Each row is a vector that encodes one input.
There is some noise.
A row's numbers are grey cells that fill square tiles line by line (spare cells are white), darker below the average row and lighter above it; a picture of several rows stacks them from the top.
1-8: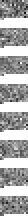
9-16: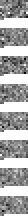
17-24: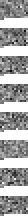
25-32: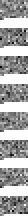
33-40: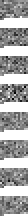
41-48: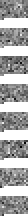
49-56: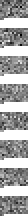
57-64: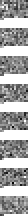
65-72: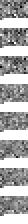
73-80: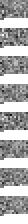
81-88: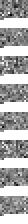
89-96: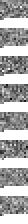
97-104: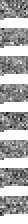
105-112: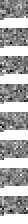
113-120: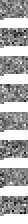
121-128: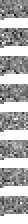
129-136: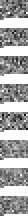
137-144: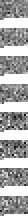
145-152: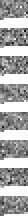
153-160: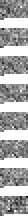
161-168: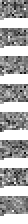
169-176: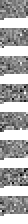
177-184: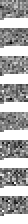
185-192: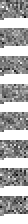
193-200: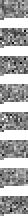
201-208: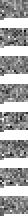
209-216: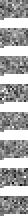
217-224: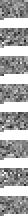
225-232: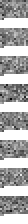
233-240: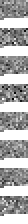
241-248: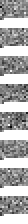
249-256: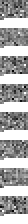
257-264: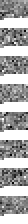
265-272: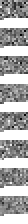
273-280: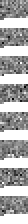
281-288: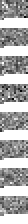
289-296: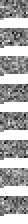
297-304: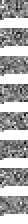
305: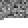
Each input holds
a point on a 9-point line and a node of a 12-node tree, together with either a point on a 9-point line, or a node of an 11-node tree and a true/false value.
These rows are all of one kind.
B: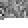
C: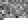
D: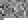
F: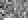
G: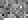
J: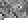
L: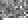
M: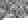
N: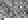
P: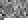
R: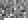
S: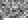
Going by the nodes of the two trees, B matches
D, F, P and R.
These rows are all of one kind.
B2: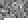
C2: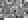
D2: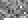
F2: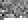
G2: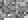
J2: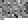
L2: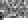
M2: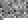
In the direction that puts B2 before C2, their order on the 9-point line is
M2, D2, B2, J2, G2, F2, L2, C2.
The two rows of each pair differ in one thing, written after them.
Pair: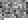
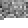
the true/false value
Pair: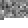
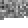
the place on the 9-point line
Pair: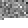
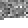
the true/false value
